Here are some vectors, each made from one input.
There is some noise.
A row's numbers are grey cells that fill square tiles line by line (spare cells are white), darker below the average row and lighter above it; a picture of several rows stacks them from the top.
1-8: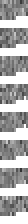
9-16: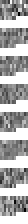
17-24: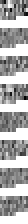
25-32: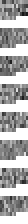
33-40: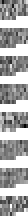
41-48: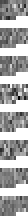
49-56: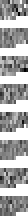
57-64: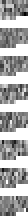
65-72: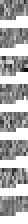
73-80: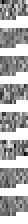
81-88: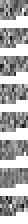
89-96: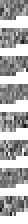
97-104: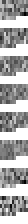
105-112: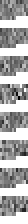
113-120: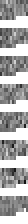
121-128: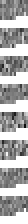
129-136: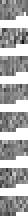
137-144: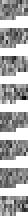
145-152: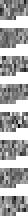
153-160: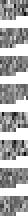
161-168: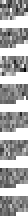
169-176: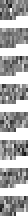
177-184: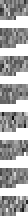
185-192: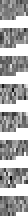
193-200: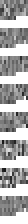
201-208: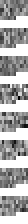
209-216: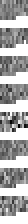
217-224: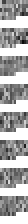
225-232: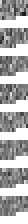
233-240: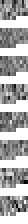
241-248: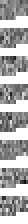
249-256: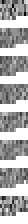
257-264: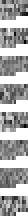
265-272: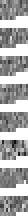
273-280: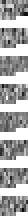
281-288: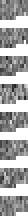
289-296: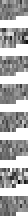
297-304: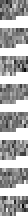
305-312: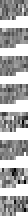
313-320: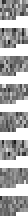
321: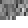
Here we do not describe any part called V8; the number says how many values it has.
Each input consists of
either a point on a 12-point line, or a list of up to three items, each a true/false value and a value of V8.
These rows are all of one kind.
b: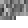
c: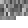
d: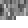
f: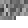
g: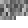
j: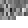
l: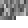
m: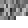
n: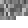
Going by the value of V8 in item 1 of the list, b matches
c, l and n.
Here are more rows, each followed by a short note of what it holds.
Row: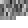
a list of one item
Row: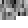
a point on a 12-point line
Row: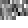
the empty list
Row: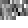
the empty list
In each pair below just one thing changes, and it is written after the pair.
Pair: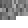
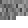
the true/false value in item 1 of the list
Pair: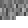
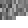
the value of V8 in item 1 of the list
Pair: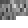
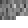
the value of V8 in item 1 of the list
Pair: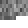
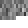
the true/false value in item 1 of the list
